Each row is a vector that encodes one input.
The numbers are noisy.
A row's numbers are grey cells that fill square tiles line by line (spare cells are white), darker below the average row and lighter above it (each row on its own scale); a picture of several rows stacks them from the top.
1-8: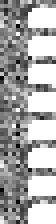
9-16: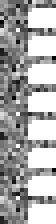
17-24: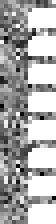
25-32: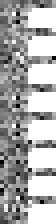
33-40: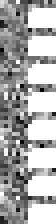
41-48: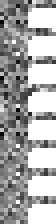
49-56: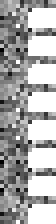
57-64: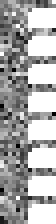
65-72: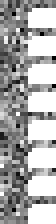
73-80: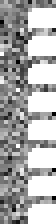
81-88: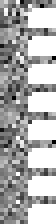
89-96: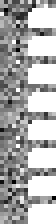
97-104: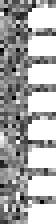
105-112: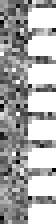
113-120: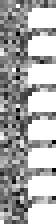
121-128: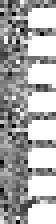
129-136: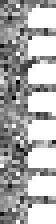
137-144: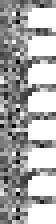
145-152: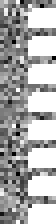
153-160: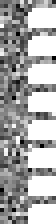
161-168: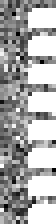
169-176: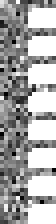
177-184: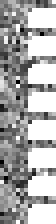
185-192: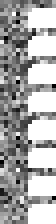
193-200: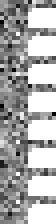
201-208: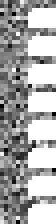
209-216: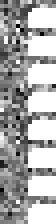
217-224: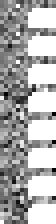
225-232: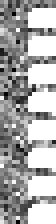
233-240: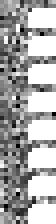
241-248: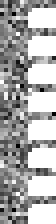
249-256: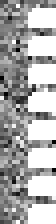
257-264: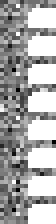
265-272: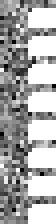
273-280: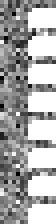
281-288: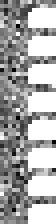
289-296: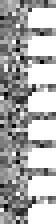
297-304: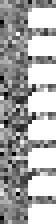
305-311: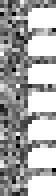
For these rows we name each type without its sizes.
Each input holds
a point on a line.
